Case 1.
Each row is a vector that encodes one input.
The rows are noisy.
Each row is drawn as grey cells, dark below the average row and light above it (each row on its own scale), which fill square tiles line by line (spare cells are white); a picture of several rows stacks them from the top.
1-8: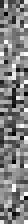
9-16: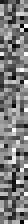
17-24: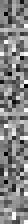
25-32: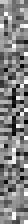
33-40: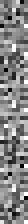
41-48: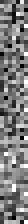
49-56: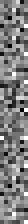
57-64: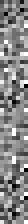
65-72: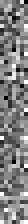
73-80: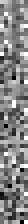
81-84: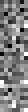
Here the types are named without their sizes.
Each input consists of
a point on a circle.
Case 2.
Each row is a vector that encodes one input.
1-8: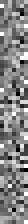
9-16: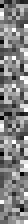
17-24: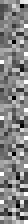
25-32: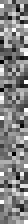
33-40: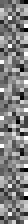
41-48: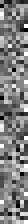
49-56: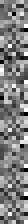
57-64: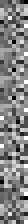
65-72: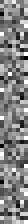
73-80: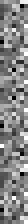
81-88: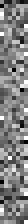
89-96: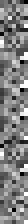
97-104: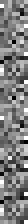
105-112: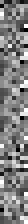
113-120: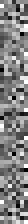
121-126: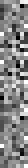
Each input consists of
a node of a 7-node tree.
